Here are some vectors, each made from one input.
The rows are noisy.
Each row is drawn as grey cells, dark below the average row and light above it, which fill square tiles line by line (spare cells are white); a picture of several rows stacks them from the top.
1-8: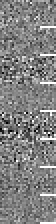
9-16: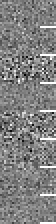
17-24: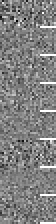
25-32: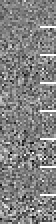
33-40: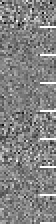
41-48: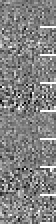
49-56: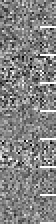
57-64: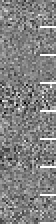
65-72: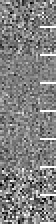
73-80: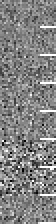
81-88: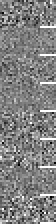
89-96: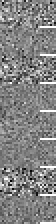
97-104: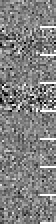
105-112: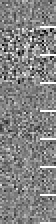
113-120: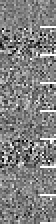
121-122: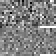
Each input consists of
either a point on a 5-point line, or a node of an 8-node tree.
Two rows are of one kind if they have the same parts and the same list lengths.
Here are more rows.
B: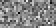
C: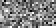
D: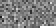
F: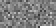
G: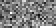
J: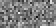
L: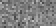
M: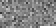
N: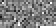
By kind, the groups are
B, C, D, N
F, G, J, L, M

